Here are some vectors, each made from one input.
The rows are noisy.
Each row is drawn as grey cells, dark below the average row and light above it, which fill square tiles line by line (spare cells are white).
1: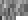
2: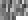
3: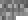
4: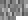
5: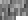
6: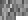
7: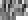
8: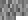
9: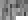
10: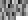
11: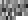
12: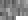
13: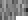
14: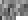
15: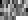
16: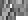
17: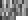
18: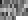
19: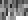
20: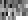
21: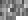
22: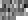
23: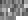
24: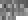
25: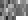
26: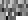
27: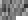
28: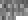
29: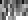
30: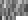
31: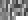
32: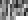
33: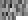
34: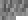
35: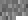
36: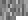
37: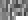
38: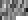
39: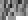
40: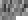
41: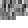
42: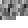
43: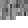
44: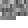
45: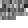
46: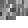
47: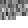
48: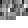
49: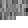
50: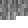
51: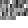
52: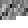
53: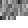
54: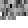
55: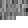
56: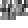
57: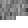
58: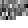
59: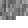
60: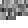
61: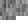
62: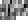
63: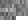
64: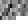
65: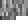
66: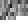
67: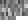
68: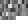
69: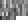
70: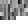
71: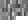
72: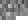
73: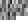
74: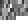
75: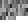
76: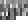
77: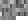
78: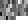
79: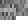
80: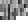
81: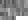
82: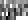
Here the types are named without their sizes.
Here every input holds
a node of a tree.
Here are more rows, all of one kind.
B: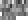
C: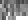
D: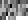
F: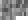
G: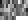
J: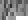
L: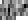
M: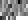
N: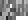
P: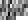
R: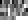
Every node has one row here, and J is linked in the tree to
C, D, F and R.
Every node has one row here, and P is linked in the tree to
N.
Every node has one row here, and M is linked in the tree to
D.
